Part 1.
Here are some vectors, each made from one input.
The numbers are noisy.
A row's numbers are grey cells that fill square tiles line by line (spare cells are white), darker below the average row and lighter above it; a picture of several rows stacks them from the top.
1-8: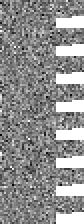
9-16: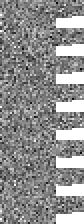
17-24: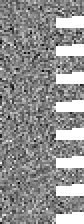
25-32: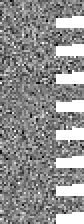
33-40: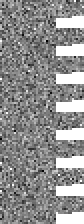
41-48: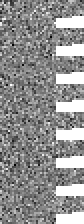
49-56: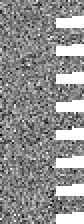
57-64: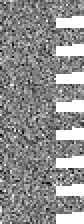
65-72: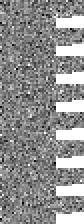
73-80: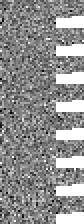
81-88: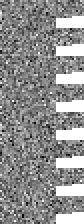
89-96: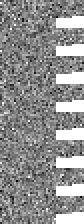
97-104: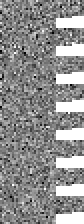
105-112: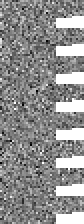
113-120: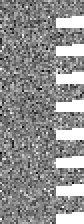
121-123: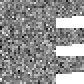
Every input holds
a node of a 12-node tree, together with either one of 10 labels, or a point on a 9-point line.
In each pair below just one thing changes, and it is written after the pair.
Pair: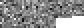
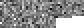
the place on the 9-point line
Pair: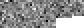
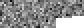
the place on the 9-point line
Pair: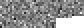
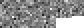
the node of the tree
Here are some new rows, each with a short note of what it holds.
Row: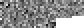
one of 10 labels and a node of a 12-node tree
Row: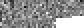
a point on a 9-point line and a node of a 12-node tree
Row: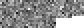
one of 10 labels and a node of a 12-node tree
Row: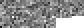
a point on a 9-point line and a node of a 12-node tree
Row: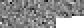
a point on a 9-point line and a node of a 12-node tree
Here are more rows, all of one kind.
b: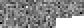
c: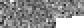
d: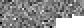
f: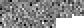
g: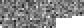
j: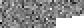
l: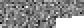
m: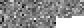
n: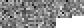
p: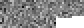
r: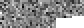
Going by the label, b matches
j, l and p.
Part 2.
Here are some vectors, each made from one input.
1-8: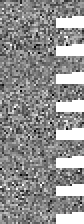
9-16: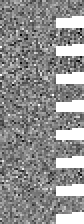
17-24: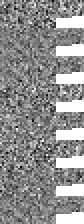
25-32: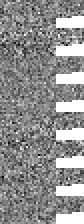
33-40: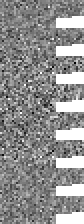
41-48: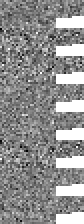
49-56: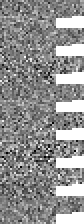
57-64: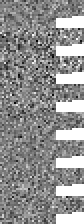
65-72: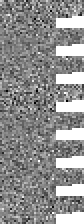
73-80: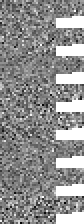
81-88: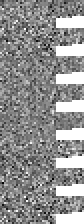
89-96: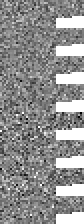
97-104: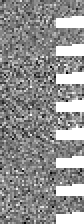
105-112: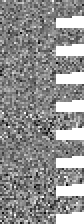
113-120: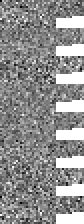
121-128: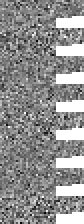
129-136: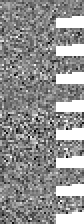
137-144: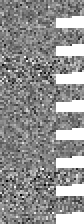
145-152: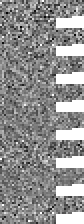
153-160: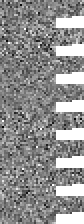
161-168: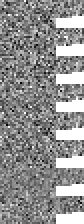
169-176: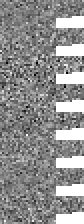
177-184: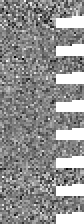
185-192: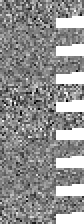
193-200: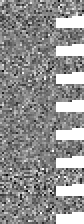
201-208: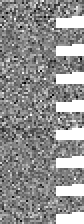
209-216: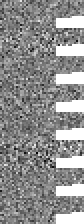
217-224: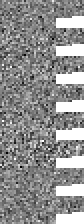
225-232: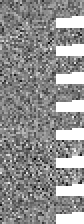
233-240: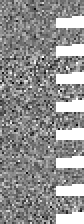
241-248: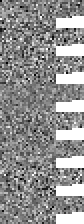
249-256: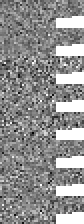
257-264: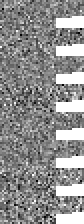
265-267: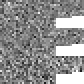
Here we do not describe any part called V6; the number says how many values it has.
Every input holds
either a point on a 12-point line, or a node of an 8-node tree, or a value of V6.
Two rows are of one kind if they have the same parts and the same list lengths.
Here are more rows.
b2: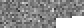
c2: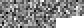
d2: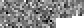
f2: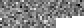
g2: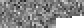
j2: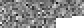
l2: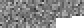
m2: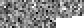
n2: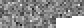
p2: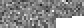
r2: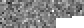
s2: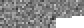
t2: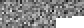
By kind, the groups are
b2, g2, j2, l2, n2, p2, r2, s2
c2, d2, m2
f2, t2

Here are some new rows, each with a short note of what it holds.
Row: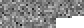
a point on a 12-point line
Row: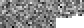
a value of V6
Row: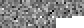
a node of an 8-node tree
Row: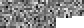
a value of V6
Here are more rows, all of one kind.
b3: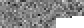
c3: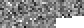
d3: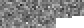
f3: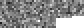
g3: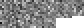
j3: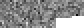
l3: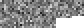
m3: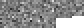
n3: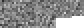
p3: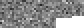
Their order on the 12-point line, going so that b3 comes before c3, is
l3, n3, j3, d3, b3, p3, f3, m3, g3, c3.
